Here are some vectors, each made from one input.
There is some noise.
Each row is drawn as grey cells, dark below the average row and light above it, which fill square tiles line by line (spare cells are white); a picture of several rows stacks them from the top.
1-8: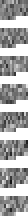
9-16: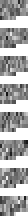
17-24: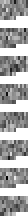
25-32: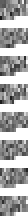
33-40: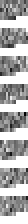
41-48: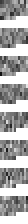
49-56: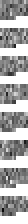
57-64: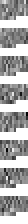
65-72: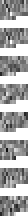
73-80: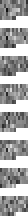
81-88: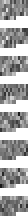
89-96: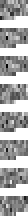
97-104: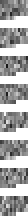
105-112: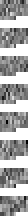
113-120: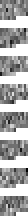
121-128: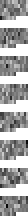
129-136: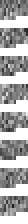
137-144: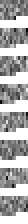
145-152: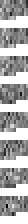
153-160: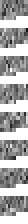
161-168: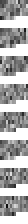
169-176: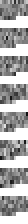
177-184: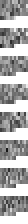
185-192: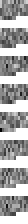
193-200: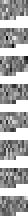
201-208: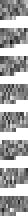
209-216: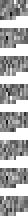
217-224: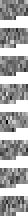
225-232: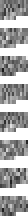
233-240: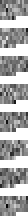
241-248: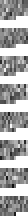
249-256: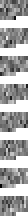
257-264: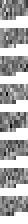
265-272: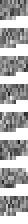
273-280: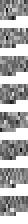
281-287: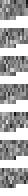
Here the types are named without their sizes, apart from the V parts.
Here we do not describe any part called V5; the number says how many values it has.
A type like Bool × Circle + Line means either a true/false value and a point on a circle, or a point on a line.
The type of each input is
Bool × Circle × (Circle + V5) × Line × V5.
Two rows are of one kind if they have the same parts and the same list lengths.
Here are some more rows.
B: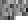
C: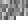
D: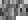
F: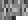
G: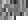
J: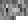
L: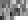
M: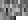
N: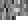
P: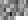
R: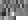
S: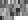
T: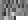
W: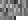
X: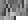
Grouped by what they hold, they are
B, C, F, L, N, P, S
D, G, J, M, R, T, W, X

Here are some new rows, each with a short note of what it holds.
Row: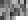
a point on each of two circles, a point on a line, a true/false value and a value of V5
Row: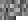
a point on each of two circles, a point on a line, a true/false value and a value of V5
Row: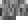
a point on a circle, a point on a line, a true/false value and two values of V5
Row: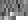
a point on each of two circles, a point on a line, a true/false value and a value of V5
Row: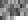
a point on each of two circles, a point on a line, a true/false value and a value of V5
